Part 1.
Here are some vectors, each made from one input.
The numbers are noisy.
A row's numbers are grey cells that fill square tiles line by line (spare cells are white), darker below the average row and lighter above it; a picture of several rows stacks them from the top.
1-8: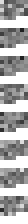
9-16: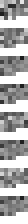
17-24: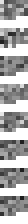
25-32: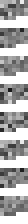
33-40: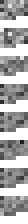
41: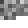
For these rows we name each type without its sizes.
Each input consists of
a point on each of two lines and a true/false value.
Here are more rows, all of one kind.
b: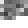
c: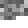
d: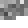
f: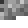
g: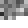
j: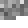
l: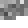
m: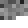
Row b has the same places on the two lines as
d and l.
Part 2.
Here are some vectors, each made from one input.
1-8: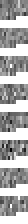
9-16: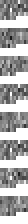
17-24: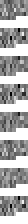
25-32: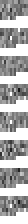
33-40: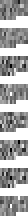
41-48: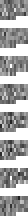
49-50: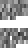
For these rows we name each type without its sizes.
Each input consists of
a node of a tree and a true/false value.
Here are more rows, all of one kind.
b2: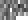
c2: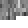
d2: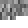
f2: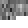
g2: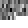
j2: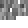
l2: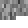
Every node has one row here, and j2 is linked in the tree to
b2 and c2.
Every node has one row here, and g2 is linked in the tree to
f2.
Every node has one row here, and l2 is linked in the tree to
c2 and d2.
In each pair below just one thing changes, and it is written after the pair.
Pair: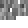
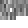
the true/false value
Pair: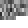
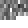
the node of the tree
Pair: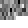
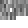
the node of the tree
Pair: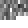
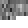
the node of the tree
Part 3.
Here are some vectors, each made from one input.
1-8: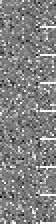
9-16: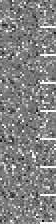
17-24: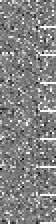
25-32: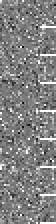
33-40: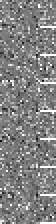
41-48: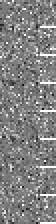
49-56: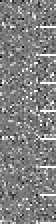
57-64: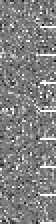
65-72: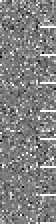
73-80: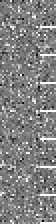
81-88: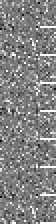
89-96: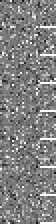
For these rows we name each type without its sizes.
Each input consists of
either a point on each of two lines, or a node of a tree.
